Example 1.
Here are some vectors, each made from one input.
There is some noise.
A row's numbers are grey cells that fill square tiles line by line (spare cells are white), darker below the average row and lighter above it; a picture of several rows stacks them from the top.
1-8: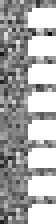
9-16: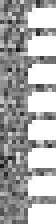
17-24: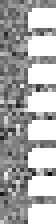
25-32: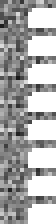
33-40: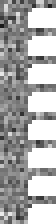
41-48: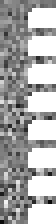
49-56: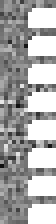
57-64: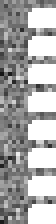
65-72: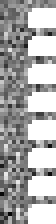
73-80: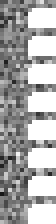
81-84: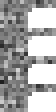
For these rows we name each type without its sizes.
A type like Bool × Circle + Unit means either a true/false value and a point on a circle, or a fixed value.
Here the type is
Line.
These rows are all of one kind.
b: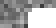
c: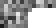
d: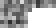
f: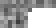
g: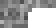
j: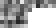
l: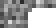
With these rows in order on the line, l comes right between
c and g.
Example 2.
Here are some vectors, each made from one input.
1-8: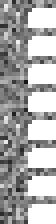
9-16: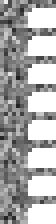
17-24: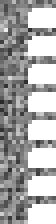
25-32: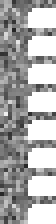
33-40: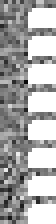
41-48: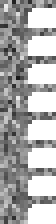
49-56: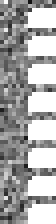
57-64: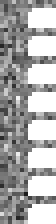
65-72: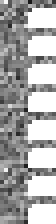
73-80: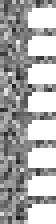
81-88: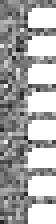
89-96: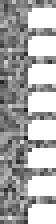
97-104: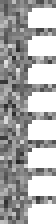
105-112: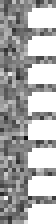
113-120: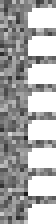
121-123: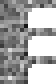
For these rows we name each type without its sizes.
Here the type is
Line.
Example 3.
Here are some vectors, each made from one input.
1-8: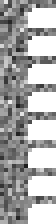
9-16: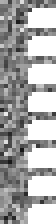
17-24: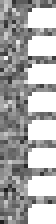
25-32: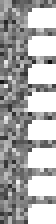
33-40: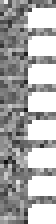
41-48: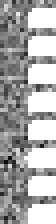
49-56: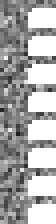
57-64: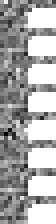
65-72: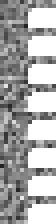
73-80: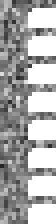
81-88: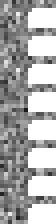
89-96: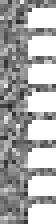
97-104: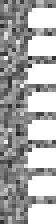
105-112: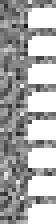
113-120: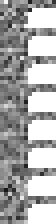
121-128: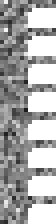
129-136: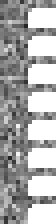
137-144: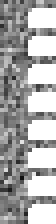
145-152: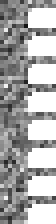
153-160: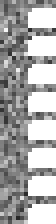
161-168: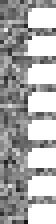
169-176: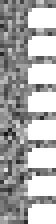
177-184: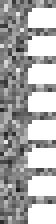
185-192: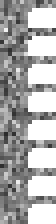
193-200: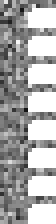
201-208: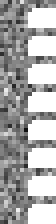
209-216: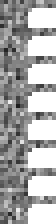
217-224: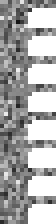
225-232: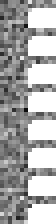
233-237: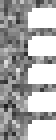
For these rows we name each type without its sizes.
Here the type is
Line.
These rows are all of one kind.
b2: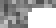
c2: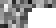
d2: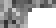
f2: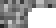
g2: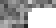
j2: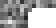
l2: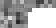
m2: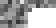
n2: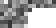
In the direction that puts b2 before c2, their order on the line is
n2, m2, l2, b2, g2, j2, f2, c2, d2.
